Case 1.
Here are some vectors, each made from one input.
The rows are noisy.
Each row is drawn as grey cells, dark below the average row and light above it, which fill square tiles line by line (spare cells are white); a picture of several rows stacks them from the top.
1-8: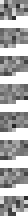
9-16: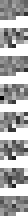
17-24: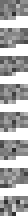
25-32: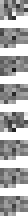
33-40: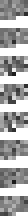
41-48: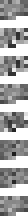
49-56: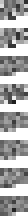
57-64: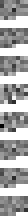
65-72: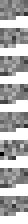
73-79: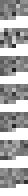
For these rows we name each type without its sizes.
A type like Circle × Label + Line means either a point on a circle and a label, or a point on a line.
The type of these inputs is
Circle + Tree.
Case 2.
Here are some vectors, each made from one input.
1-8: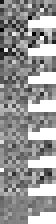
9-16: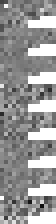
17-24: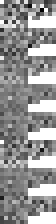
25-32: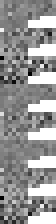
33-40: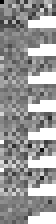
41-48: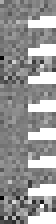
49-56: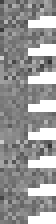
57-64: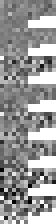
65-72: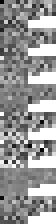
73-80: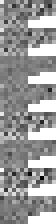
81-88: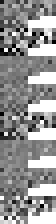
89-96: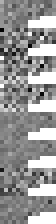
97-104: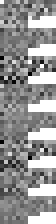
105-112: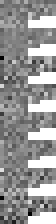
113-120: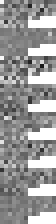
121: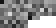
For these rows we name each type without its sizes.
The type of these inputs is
List(Line).
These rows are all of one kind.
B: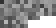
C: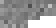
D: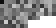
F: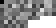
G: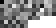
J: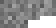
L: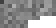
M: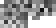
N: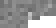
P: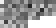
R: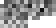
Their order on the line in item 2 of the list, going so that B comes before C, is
M, G, B, C, P, N, L, J, F, D, R.
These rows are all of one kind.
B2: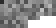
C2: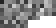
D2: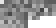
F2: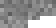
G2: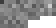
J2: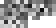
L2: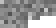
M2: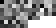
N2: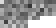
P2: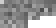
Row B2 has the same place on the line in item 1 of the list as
F2 and N2.
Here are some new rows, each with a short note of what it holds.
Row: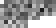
a list of two items
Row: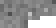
a list of two items
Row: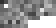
the empty list
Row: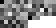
a list of one item
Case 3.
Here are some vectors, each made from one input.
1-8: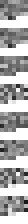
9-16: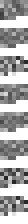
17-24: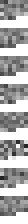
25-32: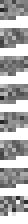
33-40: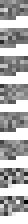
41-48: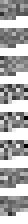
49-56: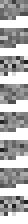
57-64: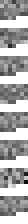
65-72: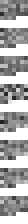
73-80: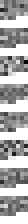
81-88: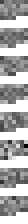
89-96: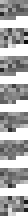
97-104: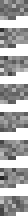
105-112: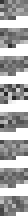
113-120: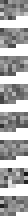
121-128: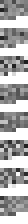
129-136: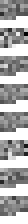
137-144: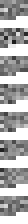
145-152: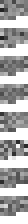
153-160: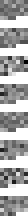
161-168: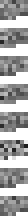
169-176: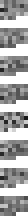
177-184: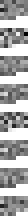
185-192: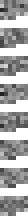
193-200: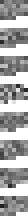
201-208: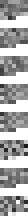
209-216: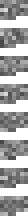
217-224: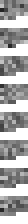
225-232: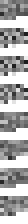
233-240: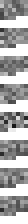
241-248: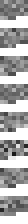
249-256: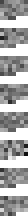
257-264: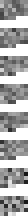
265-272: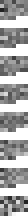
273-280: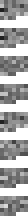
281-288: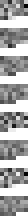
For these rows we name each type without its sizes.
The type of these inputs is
Bool × Bool × Bool × Bool + Circle.
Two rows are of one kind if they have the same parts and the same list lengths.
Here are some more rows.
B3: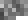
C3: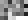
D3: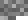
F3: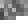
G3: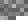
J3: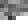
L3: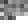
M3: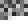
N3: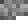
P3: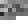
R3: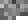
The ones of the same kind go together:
B3, D3, F3, G3, J3, L3, N3, P3, R3
C3, M3

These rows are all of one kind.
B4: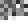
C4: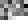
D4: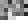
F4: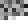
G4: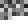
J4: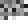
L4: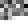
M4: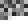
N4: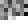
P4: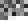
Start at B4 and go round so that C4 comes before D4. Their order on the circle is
B4, P4, M4, G4, L4, C4, D4, N4, F4, J4.
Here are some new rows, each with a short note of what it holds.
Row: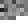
four true/false values
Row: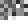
a point on a circle
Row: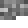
four true/false values
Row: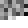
a point on a circle
